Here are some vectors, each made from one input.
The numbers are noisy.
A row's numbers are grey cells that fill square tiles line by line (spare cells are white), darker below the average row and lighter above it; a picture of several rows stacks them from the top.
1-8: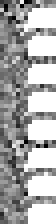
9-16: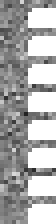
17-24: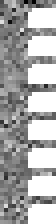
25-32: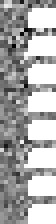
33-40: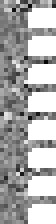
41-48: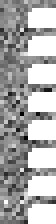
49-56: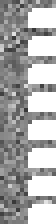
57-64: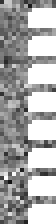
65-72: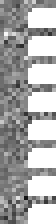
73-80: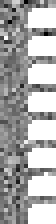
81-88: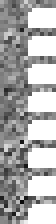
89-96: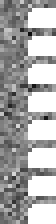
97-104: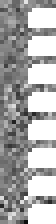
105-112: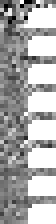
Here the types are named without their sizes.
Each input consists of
either a point on a line, or four true/false values.
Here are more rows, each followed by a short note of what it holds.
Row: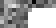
a point on a line
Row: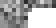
a point on a line
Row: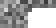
a point on a line
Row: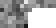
four true/false values
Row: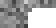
four true/false values
